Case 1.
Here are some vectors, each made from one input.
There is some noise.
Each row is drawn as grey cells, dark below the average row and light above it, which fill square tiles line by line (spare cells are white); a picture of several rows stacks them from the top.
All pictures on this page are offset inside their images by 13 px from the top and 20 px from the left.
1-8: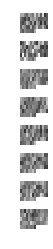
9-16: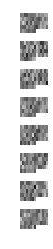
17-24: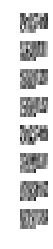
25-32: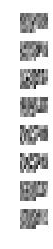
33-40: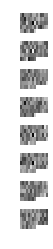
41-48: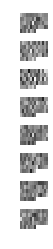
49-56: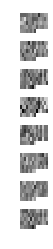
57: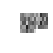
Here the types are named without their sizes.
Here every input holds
a list of points on a line.
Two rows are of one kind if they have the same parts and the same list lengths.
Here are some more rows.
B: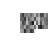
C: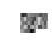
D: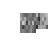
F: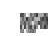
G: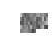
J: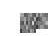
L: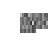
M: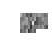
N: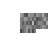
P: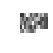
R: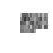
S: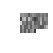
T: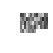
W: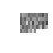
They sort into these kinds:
B, C, S, W
D, G, J, L, M, N, R
F, P, T

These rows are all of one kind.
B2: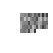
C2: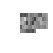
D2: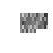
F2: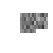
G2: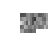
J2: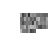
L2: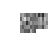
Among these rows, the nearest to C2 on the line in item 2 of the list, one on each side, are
G2 and J2.
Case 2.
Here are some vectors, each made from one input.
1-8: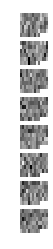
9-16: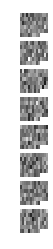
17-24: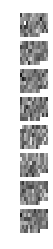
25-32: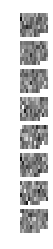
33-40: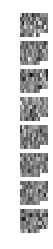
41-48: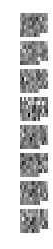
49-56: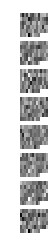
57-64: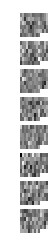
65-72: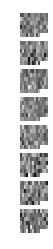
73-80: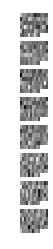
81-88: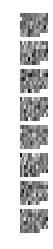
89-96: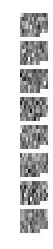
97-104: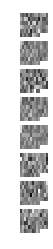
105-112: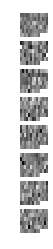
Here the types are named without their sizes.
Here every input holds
a label and a point on each of two lines.
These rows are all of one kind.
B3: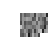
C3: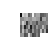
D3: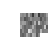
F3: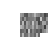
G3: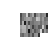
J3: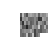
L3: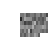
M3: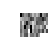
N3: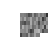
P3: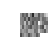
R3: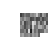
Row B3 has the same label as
G3, L3 and N3.
